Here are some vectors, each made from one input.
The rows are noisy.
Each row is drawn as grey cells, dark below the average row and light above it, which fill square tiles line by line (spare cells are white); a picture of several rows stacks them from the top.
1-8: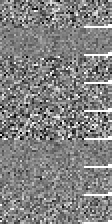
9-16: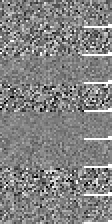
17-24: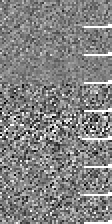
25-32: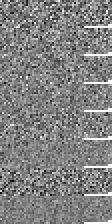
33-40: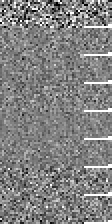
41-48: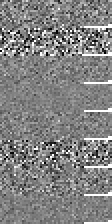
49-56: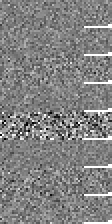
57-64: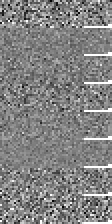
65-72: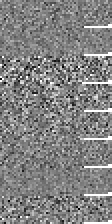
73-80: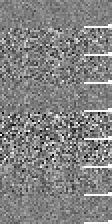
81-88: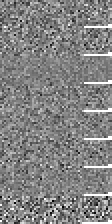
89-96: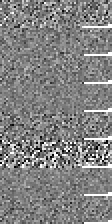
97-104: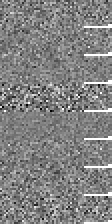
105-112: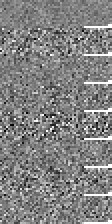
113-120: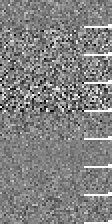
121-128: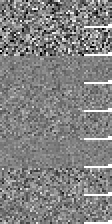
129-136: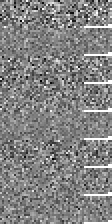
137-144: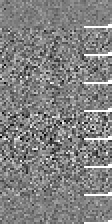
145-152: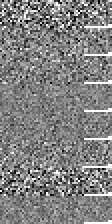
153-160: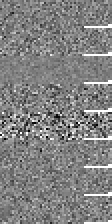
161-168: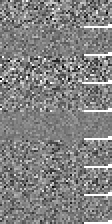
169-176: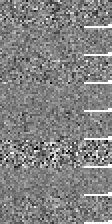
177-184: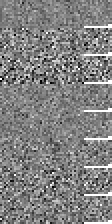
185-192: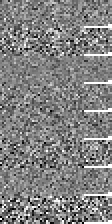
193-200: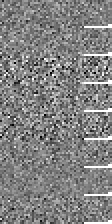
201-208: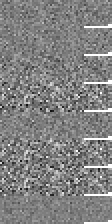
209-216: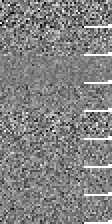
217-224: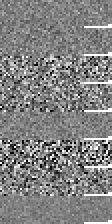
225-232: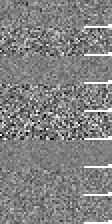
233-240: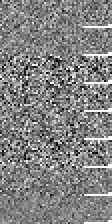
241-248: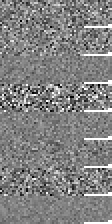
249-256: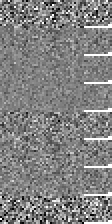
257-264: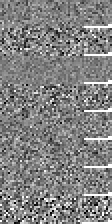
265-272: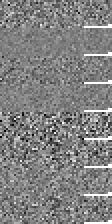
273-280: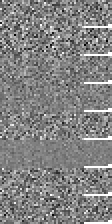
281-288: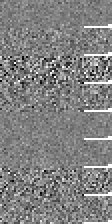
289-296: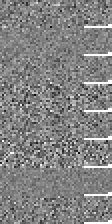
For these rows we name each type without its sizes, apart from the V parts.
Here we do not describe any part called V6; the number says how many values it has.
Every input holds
either a point on a circle, or two values of V6, or a list of points on a line.
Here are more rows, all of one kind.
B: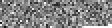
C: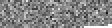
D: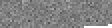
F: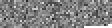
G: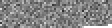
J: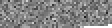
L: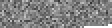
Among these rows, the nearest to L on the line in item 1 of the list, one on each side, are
C and D.
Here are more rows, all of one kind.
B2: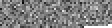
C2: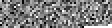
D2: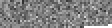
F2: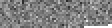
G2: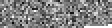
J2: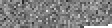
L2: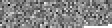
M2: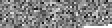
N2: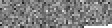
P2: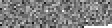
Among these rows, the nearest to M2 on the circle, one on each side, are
B2 and G2.
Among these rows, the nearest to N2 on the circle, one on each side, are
G2 and P2.
